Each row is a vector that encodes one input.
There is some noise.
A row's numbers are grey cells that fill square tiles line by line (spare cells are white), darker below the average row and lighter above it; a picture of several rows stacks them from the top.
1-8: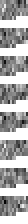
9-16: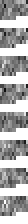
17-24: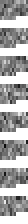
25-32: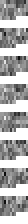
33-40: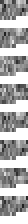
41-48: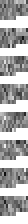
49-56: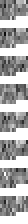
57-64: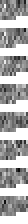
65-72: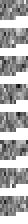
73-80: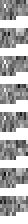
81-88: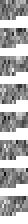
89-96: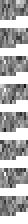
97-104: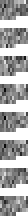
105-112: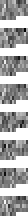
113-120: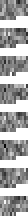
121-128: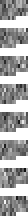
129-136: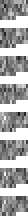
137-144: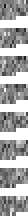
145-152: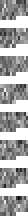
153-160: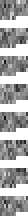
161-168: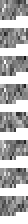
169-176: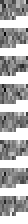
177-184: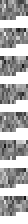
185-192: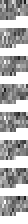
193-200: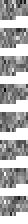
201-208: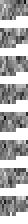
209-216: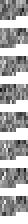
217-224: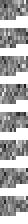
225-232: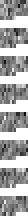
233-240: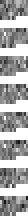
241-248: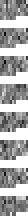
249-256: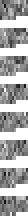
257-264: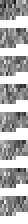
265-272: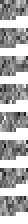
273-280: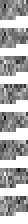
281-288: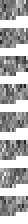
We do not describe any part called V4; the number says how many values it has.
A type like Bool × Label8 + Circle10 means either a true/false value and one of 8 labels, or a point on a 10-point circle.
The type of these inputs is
Label10 × Line6 + Line8 × (Line8 + V4).
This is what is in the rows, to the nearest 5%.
About 50% of them hold one of 10 labels and a point on a 6-point line. The rest hold a point on an 8-point line, together with either a point on an 8-point line, or a value of V4.
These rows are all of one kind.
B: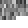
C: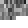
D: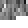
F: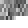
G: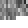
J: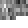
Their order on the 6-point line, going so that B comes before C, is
B, G, D, C, J, F.
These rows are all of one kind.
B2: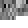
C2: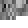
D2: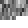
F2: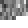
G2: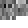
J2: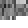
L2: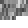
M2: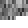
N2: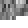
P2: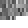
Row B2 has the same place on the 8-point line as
C2, G2 and M2.
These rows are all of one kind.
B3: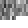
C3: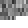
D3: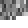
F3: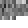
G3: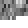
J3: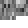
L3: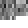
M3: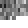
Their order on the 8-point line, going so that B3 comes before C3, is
B3, J3, F3, G3, L3, C3, D3, M3.
